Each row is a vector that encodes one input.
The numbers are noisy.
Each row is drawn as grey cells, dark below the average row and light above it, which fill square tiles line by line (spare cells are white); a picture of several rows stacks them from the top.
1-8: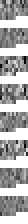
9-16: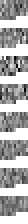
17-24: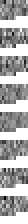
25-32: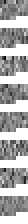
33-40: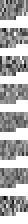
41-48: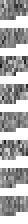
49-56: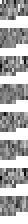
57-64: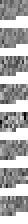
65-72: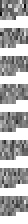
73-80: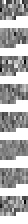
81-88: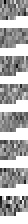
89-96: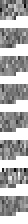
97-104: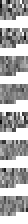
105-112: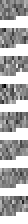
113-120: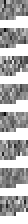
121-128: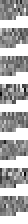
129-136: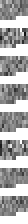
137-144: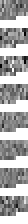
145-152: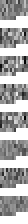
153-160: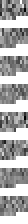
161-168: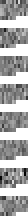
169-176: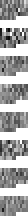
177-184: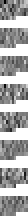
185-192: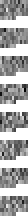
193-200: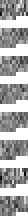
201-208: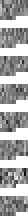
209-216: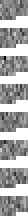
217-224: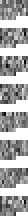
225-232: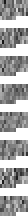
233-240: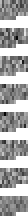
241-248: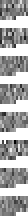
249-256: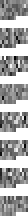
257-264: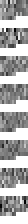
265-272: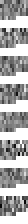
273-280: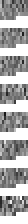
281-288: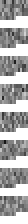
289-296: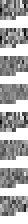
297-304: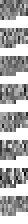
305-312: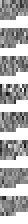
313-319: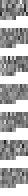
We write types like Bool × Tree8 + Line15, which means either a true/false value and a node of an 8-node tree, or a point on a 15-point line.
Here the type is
Line11 + List2(Line17).
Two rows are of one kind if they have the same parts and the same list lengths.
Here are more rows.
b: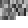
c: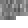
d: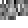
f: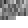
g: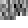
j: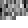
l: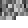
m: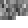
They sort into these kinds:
b, g, m
c, f
d
j, l

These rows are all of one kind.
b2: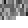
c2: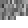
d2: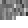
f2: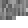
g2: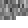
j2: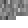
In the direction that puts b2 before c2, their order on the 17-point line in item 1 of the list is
b2, d2, c2, f2, g2, j2.
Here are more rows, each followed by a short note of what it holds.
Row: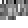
the empty list
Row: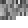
a list of one item
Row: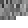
a list of two items
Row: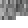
a list of one item
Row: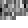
a point on an 11-point line
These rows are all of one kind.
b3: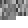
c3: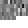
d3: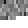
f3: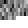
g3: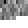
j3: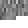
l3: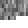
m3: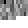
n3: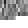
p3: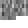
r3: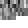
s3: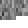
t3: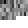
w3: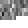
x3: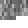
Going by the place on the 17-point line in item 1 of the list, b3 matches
d3, f3, m3 and t3.
